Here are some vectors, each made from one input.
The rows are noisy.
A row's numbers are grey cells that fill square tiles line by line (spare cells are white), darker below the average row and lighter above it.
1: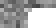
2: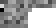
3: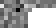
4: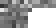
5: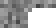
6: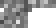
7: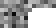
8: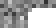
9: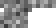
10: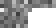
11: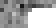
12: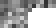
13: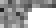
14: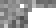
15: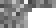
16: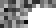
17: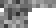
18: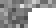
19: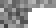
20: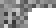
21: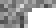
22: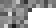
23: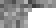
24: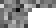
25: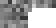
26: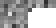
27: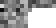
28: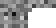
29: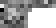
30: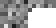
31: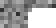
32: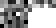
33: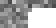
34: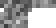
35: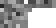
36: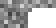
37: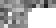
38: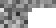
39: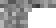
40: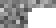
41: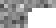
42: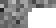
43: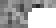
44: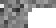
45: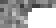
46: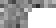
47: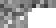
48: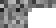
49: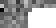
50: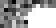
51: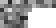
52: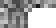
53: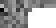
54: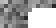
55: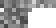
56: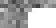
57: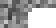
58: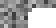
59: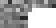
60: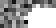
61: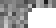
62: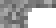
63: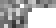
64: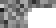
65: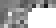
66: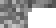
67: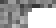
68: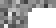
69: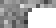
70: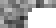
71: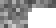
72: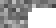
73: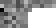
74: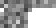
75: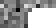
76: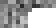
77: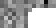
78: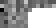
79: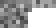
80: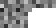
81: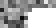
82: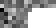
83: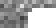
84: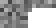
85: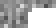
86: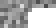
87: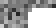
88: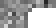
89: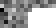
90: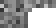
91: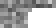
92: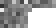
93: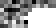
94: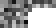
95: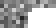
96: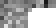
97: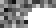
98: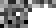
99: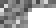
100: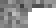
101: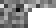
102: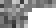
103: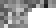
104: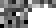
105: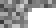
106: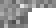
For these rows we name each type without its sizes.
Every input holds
either a fixed value, or a node of a tree.
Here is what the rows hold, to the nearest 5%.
About 10% of them hold a fixed value. The rest hold a node of a tree.
